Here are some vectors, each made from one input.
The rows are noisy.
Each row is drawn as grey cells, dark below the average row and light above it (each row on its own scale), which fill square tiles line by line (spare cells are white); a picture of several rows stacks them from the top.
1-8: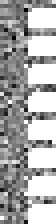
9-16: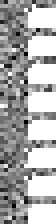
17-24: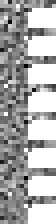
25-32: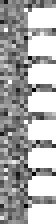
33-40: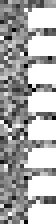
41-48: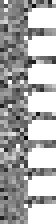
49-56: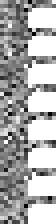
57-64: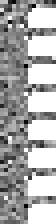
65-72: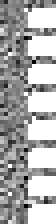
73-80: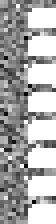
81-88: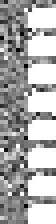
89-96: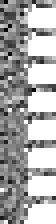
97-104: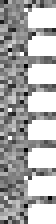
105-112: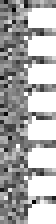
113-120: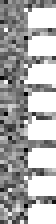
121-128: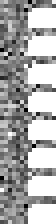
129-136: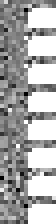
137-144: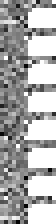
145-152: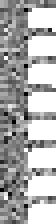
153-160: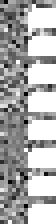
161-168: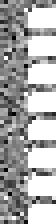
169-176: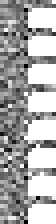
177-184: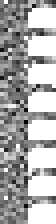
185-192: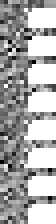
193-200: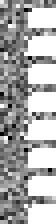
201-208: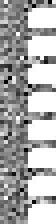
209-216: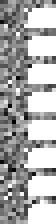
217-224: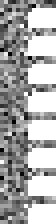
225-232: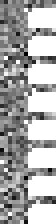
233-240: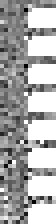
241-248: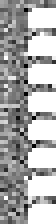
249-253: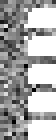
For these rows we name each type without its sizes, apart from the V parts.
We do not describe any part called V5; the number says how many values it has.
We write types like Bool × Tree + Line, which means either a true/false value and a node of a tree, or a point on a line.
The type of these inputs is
List(Bool × V5).
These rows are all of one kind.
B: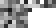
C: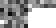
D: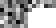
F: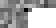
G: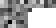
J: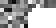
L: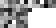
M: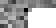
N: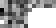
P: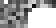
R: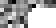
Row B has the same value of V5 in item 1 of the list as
F, G and L.
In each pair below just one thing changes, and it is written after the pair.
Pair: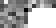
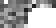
the true/false value in item 1 of the list
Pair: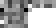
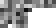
the value of V5 in item 1 of the list
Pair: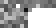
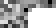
the value of V5 in item 2 of the list
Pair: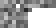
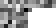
the value of V5 in item 2 of the list
